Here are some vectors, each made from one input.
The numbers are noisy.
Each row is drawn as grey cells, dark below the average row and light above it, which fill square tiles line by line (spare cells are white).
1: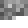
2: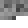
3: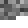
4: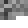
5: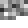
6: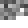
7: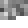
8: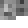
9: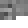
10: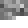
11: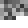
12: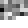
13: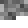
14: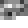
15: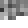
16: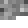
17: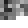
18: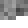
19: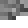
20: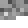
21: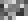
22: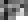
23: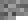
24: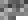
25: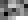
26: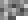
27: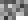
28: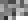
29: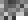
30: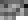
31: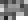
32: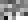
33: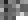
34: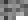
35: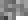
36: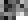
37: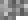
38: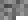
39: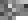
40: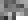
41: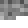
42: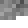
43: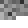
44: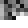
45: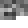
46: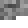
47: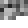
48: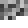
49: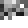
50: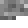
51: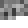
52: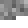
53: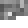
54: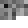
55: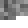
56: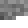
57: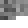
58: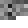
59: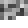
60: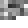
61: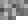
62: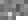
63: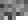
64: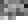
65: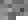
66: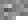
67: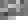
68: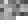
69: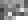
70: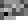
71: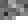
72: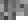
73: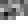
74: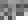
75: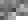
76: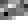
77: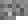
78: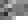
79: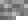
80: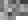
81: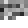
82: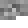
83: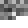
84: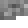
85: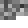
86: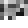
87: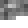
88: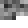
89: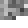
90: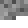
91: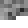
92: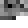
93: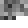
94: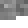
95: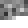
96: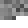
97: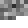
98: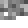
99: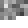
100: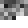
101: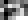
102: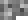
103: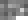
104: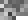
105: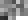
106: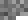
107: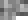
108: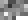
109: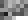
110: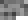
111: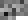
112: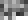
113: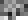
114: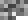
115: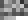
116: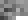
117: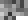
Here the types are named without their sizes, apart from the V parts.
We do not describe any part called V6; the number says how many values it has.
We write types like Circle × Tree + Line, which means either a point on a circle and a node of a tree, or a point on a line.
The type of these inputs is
Bool × Bool × Bool × (Line + V6).
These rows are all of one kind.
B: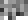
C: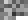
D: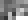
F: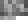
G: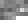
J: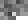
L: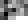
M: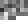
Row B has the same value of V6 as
C and G.
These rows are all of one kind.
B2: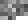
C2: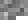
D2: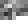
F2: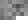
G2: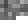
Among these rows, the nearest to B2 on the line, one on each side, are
C2 and D2.
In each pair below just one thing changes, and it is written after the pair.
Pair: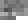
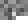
the place on the line
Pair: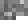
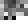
one of the three true/false values
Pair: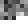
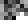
the place on the line
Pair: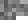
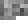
the place on the line
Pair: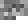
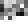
one of the three true/false values
